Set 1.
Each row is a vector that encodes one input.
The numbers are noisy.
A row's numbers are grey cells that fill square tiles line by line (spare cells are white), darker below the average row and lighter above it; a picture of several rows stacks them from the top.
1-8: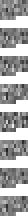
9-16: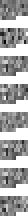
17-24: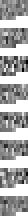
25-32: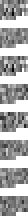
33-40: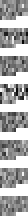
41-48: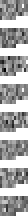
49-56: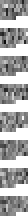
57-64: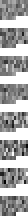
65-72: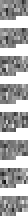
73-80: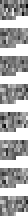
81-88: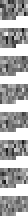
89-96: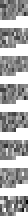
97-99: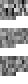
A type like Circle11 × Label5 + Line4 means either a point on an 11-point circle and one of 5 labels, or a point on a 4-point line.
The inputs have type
Bool × Line5.
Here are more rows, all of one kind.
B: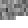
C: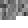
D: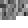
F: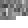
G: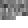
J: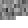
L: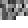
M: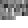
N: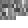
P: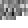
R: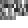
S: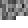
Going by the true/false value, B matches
J and P.
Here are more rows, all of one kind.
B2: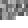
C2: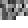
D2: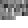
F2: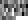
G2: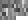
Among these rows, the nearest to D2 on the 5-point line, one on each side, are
B2 and F2.
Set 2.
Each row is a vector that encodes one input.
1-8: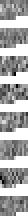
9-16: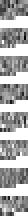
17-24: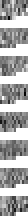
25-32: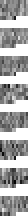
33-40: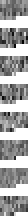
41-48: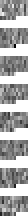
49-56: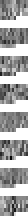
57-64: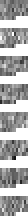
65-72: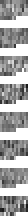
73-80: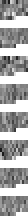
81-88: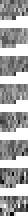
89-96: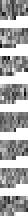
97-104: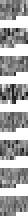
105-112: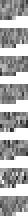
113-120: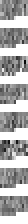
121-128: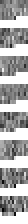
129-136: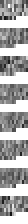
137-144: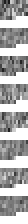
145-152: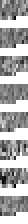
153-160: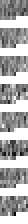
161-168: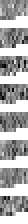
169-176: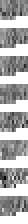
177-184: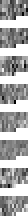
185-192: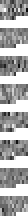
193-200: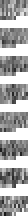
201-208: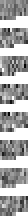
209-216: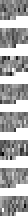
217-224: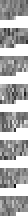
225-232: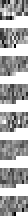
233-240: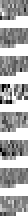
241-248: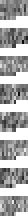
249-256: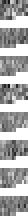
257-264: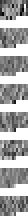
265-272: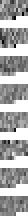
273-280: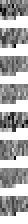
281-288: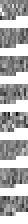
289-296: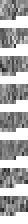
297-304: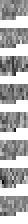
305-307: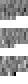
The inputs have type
Bool × Bool × Bool × Bool + Line6.
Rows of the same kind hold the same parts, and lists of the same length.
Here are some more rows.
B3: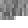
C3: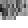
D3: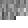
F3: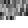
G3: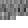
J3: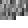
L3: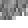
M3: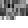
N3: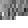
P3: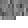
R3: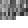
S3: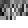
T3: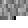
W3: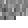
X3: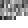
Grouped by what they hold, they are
B3, C3, D3, G3, J3, L3, N3, P3, R3, T3, W3, X3
F3, M3, S3

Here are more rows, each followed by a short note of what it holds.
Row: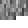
four true/false values
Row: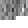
four true/false values
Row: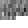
four true/false values
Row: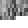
four true/false values
